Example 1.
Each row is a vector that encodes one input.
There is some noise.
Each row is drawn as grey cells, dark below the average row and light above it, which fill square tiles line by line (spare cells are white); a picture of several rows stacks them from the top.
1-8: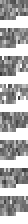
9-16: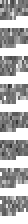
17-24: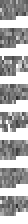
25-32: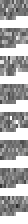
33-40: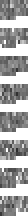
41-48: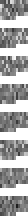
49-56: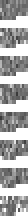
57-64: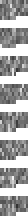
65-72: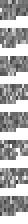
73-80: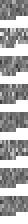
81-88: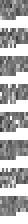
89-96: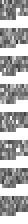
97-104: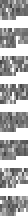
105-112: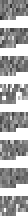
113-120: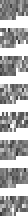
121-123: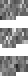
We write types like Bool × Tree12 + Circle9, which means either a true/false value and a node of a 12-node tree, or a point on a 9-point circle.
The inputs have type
Label6.
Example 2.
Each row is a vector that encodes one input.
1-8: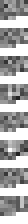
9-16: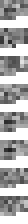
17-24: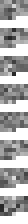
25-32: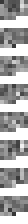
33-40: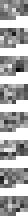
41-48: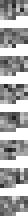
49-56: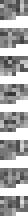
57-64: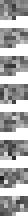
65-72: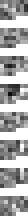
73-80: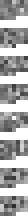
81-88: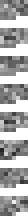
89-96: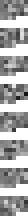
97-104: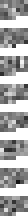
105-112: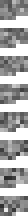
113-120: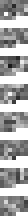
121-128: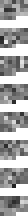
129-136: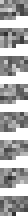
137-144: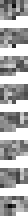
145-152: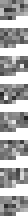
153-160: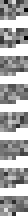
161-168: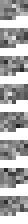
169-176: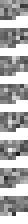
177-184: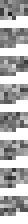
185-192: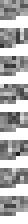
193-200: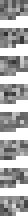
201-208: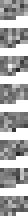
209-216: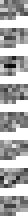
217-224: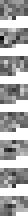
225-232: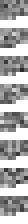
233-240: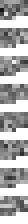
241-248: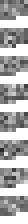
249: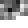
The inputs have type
Label11.
